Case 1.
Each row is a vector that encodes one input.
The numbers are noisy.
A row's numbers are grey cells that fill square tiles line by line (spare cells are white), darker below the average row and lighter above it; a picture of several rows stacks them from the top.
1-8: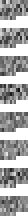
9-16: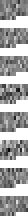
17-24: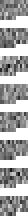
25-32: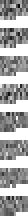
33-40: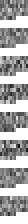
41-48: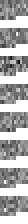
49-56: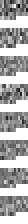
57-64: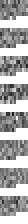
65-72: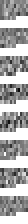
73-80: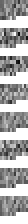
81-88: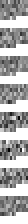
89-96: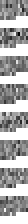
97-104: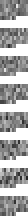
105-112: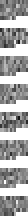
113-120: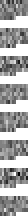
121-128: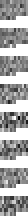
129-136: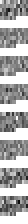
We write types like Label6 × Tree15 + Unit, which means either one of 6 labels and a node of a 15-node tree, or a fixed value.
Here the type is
Bool × (Tree10 + Unit) + Line7.
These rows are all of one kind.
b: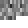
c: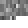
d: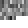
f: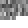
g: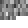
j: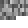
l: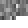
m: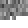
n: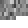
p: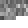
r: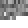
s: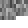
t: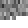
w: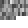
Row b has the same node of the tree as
d, j and w.
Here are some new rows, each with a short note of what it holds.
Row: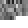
a true/false value
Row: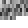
a point on a 7-point line
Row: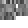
a true/false value
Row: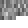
a node of a 10-node tree and a true/false value
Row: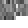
a true/false value
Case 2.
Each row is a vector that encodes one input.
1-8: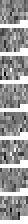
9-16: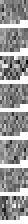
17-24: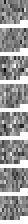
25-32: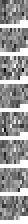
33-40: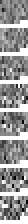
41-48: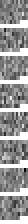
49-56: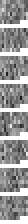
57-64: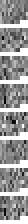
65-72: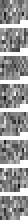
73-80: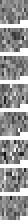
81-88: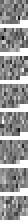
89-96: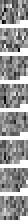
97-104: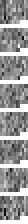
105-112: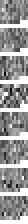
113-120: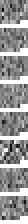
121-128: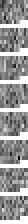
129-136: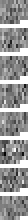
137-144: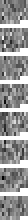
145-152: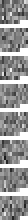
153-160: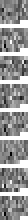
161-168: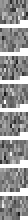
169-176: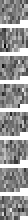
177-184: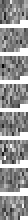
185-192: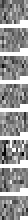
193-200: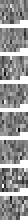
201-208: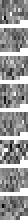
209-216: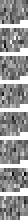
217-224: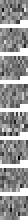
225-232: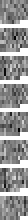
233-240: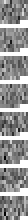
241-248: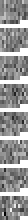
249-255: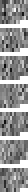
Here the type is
List3(Line11).
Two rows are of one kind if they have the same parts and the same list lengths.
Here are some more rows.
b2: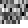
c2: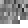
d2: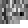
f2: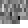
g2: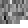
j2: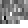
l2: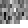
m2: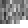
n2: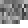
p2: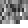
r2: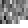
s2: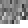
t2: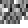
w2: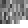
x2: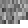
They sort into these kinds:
b2, t2
c2, n2, p2
d2, g2, j2, l2, m2, r2, w2
f2, s2, x2

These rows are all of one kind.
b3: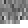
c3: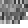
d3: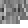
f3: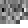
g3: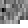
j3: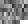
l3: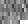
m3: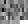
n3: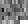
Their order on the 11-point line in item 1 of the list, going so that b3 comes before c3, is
n3, f3, g3, m3, b3, c3, d3, l3, j3.
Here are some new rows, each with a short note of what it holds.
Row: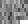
a list of three items
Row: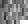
a list of one item
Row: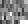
a list of one item
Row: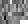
a list of one item
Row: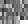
a list of two items
